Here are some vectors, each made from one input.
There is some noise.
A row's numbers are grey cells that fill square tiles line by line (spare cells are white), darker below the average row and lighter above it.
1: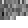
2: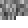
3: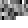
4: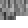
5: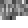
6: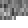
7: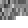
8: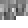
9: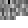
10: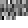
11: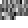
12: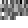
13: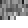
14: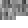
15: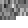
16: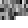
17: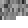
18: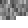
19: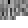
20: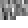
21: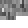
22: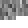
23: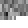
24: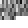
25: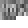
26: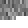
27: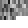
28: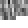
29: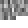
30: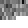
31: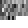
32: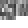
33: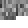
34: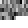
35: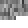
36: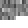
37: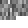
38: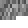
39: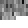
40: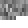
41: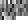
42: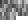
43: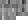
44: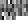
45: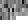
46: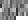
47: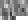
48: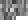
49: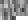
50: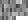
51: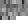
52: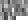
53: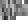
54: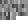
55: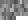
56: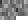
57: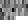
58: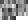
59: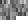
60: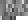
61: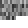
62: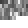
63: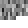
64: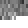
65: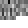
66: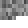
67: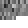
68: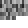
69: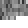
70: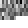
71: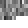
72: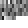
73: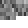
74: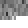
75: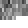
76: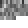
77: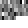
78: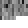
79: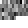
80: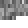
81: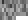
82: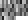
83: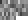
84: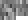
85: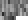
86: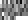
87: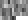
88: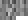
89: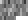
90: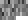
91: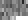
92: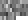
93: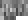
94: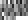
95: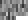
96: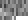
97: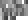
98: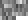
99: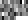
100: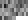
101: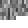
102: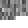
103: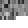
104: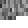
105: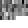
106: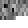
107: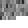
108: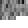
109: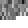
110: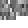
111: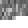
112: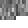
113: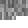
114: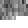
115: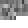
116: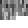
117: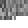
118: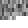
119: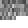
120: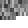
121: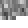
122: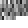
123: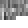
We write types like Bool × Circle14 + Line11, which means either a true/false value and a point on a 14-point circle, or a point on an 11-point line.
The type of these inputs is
Line5 × List3(Line6).
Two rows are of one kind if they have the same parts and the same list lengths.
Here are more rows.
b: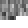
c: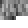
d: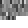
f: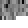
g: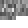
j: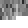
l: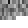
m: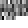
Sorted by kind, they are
b, c, d, f
g, j
l
m

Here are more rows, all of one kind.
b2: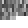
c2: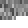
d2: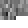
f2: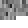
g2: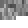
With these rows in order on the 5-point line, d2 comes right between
c2 and f2.
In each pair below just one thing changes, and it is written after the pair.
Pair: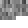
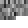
the place on the 5-point line
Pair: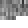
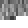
the place on the 5-point line
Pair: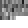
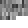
the place on the 6-point line in item 1 of the list
